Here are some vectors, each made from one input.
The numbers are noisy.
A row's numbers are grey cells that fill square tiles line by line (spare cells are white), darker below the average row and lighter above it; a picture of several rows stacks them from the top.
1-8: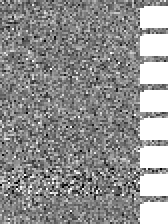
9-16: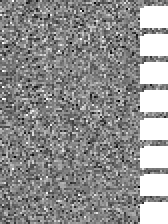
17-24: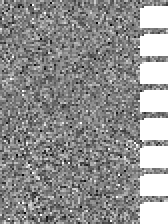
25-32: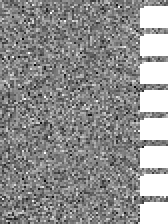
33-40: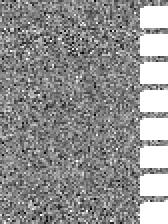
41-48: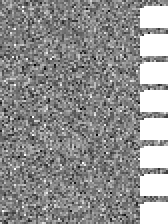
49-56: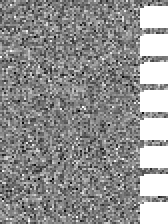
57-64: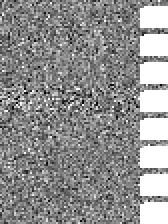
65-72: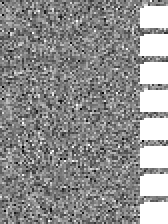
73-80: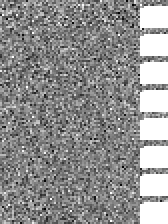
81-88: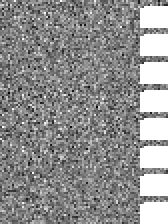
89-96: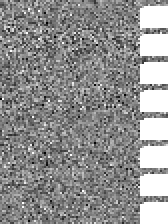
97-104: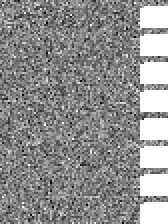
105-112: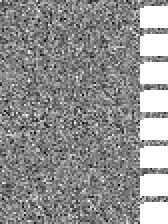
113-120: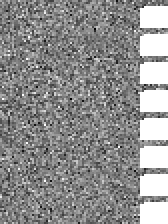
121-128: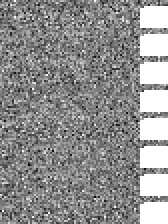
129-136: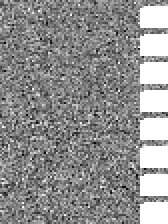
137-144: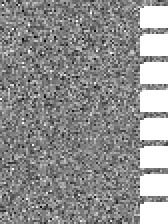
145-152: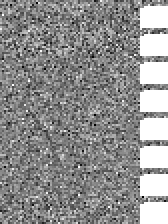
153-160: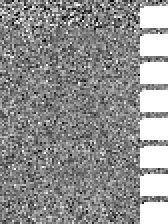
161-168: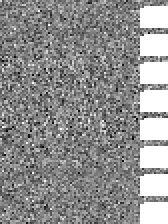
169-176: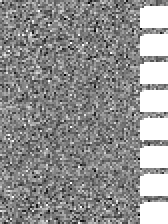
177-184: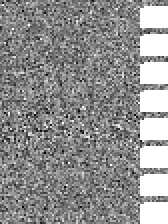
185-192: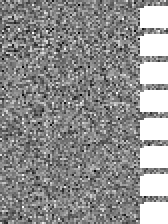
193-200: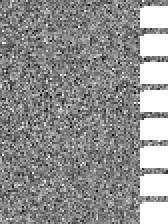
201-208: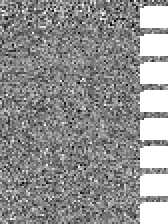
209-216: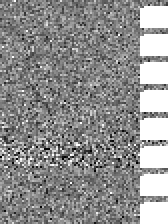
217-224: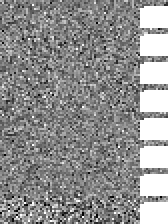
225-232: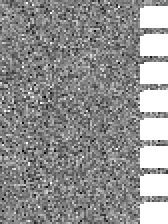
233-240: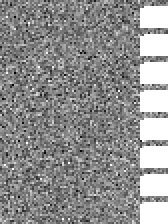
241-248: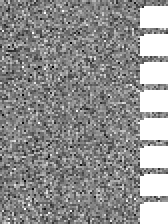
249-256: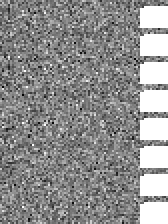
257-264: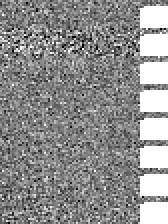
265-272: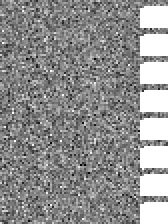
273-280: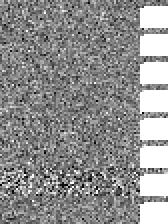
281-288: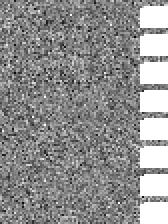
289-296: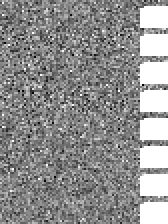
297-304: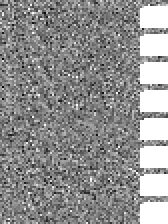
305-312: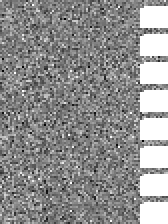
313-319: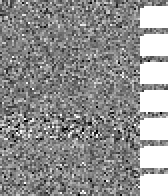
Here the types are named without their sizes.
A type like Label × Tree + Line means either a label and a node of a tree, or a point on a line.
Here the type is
List(Circle).
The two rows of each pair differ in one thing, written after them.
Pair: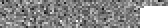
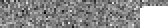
the place on the circle in item 1 of the list
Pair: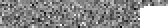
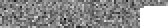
the place on the circle in item 2 of the list
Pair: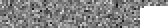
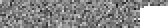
the place on the circle in item 2 of the list
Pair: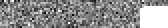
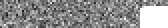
the place on the circle in item 2 of the list
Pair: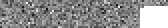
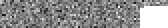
the place on the circle in item 2 of the list
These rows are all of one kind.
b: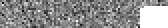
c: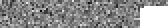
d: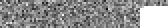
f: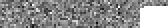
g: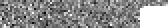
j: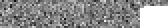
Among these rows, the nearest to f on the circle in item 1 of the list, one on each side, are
b and c.
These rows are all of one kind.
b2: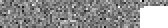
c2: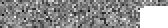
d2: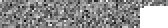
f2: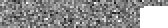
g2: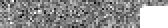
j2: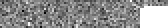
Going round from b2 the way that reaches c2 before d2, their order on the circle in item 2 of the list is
b2, c2, g2, f2, j2, d2.
